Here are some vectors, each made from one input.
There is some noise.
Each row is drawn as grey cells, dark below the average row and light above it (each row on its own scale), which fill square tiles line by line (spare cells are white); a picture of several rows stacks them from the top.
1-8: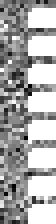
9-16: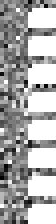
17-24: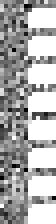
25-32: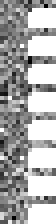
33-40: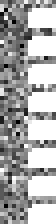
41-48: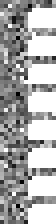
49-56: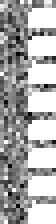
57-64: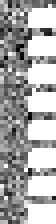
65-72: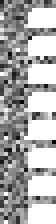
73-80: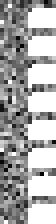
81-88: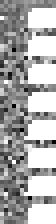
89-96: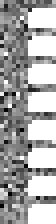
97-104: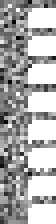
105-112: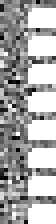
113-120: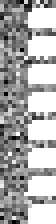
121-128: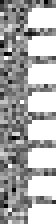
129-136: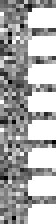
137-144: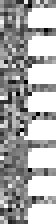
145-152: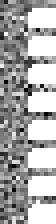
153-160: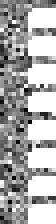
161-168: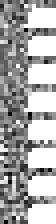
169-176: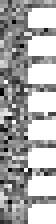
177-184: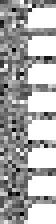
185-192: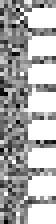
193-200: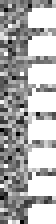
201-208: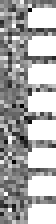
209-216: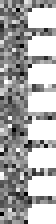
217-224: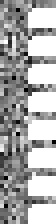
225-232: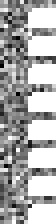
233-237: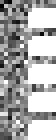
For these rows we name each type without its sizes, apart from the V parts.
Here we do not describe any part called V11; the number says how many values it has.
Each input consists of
a label, together with either a node of a tree, or a value of V11.
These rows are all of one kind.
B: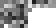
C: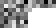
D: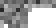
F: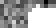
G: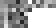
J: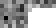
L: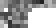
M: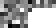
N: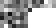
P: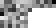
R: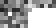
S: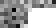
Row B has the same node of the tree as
G and N.
